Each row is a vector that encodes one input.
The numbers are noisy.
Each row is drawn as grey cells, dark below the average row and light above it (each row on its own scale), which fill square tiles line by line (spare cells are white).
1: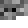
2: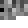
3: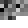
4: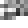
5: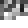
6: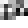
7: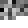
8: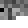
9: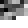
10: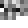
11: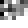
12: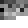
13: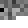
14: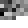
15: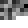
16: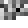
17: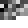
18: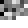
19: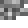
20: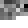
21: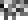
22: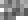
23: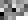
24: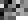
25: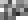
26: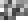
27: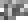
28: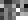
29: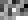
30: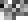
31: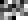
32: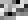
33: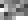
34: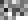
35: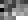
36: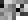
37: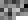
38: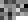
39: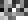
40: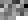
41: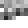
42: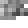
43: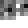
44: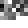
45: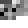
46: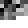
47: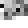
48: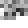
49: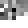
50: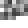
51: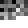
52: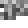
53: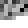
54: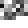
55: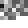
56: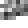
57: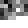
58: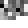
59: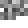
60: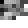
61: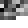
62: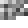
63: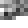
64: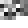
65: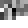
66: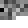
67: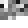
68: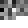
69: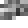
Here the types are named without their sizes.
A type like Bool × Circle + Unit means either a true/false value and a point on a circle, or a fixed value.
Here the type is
Line.
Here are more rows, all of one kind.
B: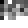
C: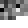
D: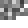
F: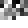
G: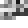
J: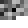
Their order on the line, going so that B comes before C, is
G, D, F, B, J, C.
